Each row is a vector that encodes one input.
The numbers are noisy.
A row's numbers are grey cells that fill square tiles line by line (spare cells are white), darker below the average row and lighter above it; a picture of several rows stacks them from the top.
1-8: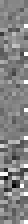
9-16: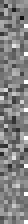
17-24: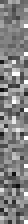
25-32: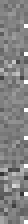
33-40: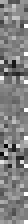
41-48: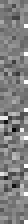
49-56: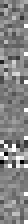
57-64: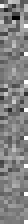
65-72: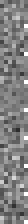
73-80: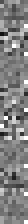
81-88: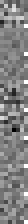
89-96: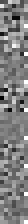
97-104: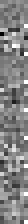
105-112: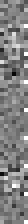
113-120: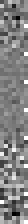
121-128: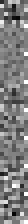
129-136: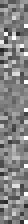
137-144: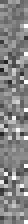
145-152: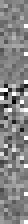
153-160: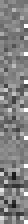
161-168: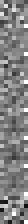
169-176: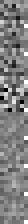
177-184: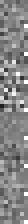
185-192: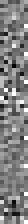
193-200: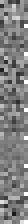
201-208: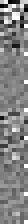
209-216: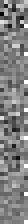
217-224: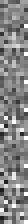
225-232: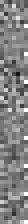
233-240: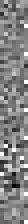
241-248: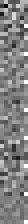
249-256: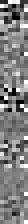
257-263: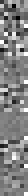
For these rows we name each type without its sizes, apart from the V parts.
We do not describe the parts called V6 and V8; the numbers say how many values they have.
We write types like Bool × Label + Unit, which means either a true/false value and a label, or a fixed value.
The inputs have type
(Bool × V8 + V6) × Line.
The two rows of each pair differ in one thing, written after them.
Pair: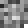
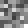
the place on the line
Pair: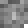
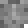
the true/false value
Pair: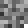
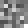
the place on the line
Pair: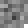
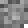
the true/false value
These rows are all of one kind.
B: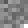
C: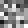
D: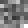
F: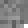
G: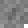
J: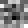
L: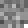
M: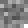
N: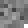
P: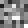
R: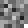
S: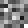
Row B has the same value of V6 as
J and M.
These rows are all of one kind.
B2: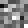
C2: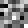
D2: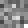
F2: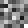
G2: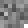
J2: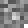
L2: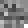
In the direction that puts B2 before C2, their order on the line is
J2, L2, D2, F2, B2, C2, G2.
